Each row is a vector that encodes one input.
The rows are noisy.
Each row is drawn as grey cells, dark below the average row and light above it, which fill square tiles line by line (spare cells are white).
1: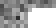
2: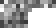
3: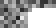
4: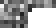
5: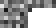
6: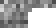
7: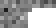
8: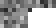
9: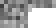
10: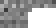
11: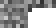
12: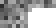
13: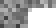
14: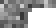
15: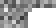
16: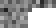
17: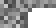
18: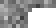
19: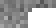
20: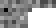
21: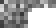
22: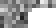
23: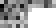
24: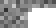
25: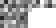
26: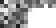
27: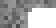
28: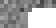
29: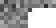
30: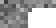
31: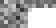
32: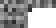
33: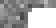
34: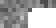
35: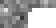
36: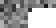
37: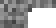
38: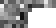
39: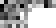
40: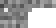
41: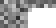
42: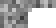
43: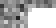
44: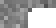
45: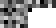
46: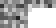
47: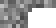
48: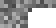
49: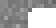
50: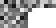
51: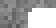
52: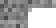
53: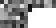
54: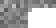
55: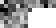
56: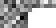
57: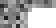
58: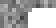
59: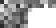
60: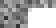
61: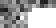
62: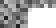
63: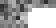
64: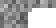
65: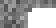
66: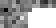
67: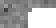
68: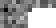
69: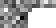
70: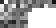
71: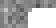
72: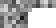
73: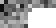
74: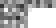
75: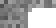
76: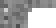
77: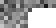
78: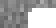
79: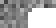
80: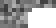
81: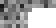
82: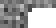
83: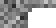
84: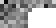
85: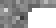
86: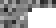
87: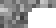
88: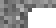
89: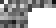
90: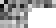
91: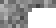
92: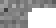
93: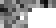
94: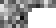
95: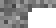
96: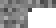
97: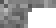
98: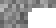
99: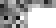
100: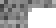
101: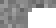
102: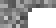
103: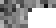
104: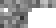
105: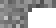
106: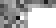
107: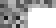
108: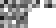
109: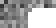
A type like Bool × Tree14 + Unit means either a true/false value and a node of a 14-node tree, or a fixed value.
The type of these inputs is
Bool × Bool × Bool + Unit.
